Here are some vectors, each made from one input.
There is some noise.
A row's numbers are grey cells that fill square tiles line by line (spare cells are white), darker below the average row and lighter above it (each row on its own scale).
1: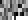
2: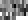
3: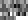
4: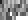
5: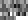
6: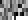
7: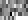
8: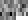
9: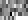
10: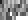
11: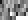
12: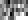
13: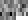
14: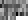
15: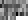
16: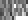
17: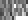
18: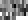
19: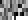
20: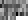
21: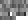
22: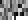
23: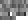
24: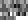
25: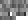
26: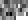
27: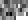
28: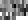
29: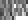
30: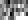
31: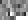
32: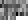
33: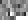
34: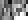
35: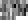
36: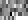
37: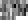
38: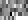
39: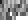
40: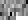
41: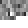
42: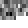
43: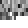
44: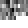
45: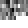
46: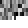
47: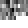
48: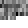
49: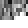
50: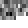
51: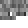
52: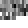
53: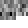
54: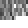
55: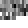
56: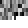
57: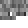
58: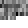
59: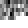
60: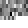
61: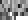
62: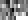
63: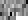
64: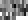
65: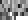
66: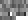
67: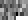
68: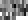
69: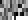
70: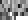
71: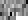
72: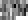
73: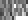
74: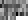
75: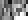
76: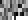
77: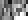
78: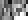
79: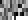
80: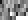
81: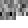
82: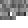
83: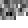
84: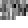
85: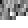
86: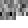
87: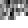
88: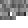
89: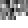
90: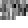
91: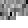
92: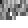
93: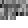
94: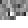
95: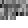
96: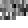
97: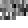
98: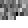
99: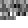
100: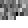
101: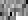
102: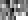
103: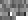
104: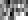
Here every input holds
either a point on an 8-point circle, or a point on an 11-point line.
